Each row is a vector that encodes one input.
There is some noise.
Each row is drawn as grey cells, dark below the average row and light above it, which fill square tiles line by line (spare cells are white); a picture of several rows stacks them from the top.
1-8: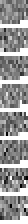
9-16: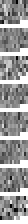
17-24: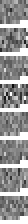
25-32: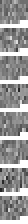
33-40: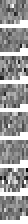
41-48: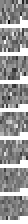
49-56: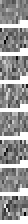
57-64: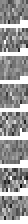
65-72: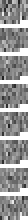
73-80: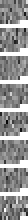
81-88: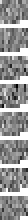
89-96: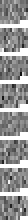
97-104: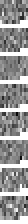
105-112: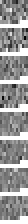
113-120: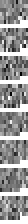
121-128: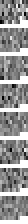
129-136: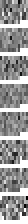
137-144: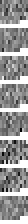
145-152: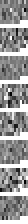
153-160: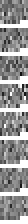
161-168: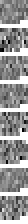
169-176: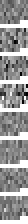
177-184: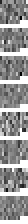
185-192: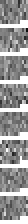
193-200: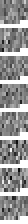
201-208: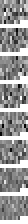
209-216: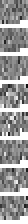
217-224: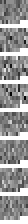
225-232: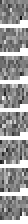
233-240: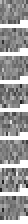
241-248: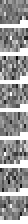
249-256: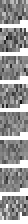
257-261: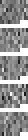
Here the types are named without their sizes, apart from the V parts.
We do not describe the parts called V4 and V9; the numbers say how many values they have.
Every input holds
a value of V9, together with either a point on a circle, four true/false values and a value of V4, or a label.
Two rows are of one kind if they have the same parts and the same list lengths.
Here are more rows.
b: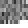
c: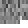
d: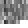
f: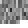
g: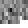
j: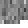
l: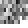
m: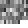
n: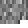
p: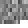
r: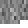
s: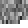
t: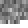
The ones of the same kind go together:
b, c, d, f, j, m, n, p, r, s, t
g, l

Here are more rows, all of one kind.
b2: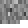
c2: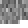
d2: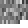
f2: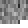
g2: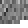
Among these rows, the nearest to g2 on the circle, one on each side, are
d2 and f2.
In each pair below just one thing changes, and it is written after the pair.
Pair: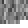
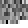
the value of V9
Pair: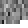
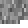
the place on the circle
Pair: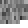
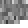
the place on the circle
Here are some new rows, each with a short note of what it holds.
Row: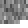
a point on a circle, four true/false values, a value of V4 and a value of V9
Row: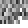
a label and a value of V9
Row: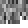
a label and a value of V9
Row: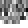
a point on a circle, four true/false values, a value of V4 and a value of V9
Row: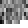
a point on a circle, four true/false values, a value of V4 and a value of V9
